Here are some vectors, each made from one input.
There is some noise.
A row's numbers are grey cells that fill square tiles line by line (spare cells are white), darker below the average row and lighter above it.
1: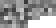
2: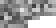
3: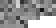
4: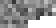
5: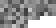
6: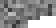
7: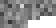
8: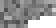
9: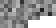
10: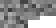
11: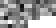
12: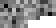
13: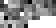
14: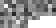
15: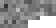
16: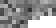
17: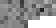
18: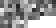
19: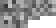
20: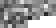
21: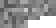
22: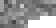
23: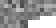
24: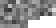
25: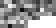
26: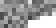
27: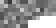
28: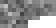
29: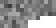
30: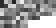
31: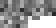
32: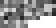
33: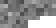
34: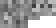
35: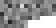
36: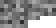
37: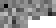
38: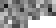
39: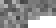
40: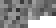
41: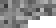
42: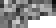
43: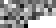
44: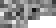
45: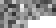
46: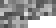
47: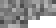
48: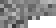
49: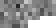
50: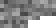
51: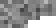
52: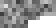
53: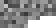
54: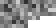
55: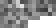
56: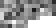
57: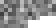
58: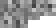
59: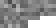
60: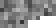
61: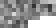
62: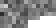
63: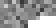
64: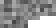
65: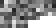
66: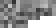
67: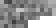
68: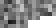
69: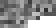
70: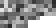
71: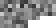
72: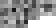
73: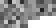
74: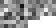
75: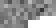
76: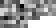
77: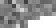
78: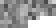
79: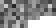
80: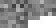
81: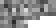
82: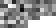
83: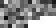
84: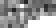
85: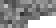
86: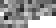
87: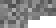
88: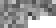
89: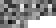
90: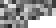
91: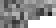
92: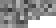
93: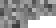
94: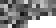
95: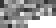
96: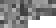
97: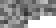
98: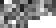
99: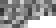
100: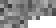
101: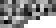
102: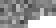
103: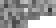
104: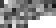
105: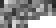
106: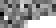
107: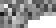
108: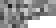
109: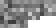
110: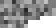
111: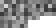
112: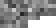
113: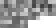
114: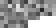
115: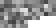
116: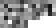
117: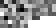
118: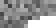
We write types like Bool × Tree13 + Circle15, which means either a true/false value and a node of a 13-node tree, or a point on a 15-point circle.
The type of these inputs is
(Bool × Bool × Bool + Unit) × Line4 + Line7.
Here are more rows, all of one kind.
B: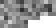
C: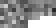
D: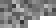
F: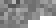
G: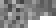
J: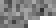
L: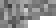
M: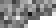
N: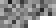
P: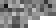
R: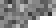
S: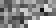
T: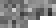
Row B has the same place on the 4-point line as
M, N and T.
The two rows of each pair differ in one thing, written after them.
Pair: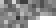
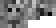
one of the three true/false values
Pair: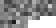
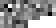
the place on the 4-point line
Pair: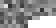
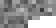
the place on the 4-point line
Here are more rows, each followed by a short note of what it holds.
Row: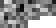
a point on a 7-point line
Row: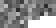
a point on a 4-point line and three true/false values
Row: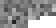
a point on a 4-point line
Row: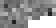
a point on a 4-point line and three true/false values
